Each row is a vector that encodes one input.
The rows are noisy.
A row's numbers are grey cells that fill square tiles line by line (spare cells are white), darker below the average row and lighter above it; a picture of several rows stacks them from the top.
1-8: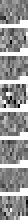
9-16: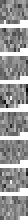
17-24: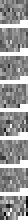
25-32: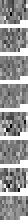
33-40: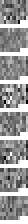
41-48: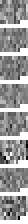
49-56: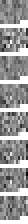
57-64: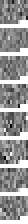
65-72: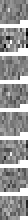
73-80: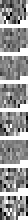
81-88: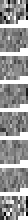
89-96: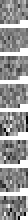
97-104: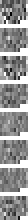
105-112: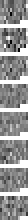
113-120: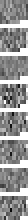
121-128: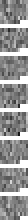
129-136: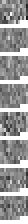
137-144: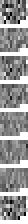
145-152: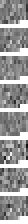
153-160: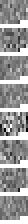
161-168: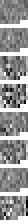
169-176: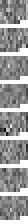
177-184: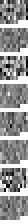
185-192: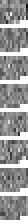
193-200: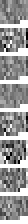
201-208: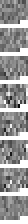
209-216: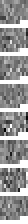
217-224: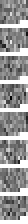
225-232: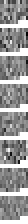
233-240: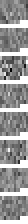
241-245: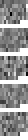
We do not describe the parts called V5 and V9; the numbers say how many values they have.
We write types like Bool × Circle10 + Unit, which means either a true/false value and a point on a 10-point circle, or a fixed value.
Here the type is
Bool × Bool × Bool × List2(Line8) + V5 × V9.
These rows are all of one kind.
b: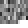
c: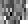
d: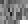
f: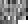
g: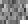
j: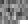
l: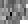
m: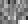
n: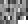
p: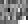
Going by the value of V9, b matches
c, d, n and p.
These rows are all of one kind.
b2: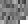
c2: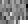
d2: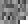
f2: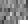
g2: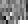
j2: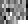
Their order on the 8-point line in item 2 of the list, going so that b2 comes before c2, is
b2, j2, c2, d2, f2, g2.
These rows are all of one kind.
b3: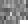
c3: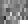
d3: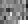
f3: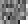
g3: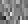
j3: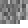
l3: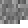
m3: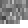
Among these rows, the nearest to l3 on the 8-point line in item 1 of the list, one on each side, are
b3 and m3.
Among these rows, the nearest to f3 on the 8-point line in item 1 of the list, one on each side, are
j3 and m3.
